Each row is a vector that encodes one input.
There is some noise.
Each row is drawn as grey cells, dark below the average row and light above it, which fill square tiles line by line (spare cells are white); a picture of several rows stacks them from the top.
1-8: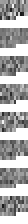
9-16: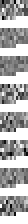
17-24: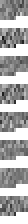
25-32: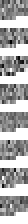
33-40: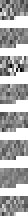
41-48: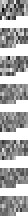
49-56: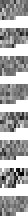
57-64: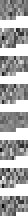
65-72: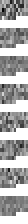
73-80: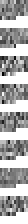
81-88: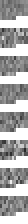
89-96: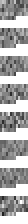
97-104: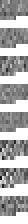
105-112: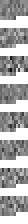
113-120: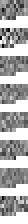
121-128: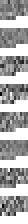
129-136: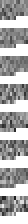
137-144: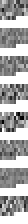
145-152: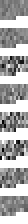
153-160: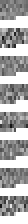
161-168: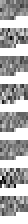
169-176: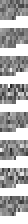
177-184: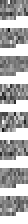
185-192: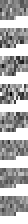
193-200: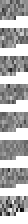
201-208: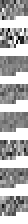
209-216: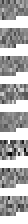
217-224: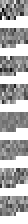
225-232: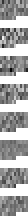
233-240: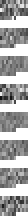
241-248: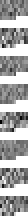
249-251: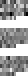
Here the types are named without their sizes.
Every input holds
a point on a line, together with either a point on a line, or three true/false values.
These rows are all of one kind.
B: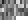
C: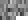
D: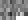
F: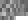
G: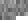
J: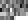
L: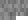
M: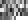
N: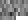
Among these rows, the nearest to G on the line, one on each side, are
C and M.
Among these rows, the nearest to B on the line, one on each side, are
D and L.
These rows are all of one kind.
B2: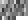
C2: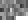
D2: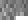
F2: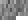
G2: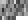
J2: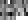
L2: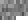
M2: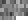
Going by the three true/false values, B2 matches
F2 and G2.
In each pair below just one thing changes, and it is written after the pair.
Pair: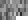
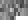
the place on the line
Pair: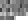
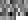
one of the three true/false values
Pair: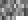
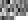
the place on the line
